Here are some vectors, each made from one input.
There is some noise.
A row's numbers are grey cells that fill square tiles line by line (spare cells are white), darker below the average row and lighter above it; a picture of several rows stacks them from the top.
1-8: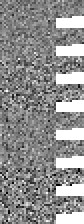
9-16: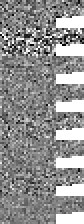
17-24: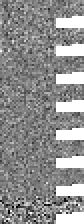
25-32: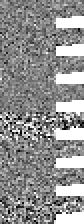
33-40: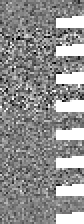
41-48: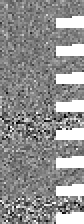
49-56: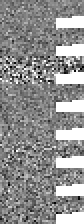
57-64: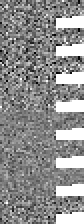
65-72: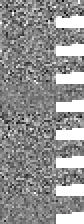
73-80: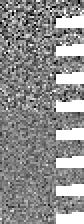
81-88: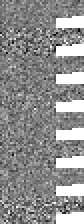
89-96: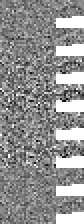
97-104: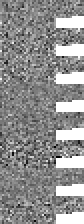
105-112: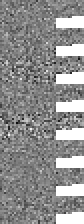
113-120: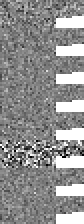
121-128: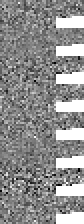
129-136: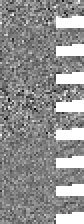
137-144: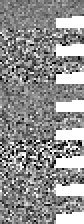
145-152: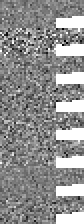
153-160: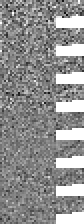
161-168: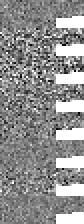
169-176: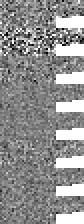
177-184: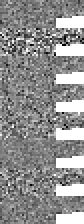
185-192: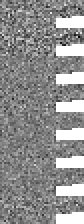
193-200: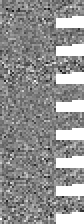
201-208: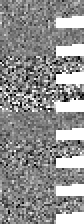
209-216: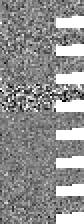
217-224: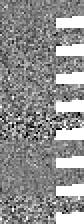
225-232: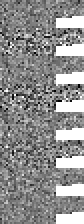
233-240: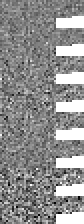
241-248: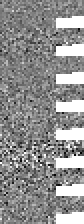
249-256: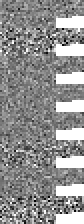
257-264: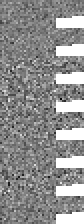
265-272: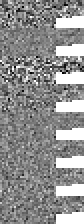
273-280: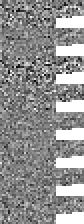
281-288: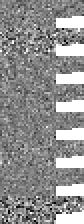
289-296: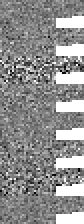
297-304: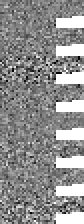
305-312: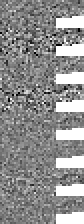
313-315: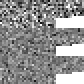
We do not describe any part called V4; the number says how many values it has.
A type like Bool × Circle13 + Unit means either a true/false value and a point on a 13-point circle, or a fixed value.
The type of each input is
List2((Label6 + Line5) × V4).
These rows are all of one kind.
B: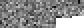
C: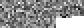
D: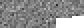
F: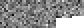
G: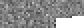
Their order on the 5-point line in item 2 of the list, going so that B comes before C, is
B, G, F, C, D.
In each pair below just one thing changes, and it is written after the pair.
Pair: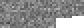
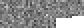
the value of V4 in item 1 of the list
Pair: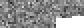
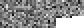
the value of V4 in item 2 of the list
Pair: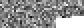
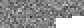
the value of V4 in item 1 of the list
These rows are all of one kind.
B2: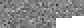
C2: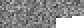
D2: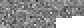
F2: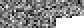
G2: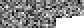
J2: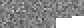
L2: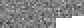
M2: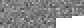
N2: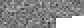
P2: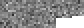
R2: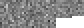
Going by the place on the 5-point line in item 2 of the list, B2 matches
L2 and P2.
